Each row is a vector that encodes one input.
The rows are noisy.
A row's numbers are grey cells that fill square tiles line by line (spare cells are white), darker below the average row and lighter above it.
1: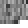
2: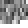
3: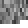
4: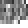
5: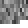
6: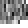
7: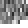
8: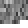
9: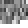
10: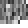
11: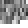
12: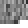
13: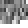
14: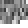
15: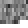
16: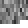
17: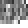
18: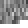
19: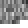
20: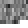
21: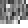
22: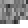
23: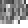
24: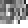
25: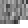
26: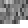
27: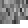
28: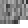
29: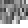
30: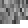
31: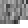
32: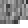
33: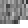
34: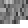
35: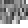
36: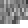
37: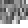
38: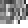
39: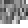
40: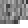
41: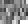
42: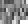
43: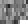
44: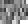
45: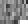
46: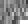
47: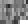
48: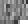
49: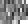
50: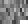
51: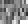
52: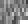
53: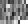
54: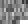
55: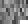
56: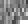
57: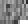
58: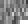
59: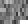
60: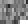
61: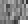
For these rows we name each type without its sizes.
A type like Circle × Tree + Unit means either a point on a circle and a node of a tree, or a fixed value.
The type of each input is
Bool × Line.
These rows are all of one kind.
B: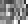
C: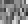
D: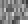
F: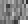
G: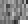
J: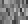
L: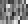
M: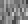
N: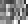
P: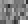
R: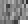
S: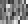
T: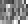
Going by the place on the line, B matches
D and N.
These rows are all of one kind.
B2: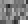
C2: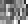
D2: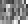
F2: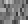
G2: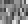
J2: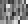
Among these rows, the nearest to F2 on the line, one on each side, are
B2 and J2.
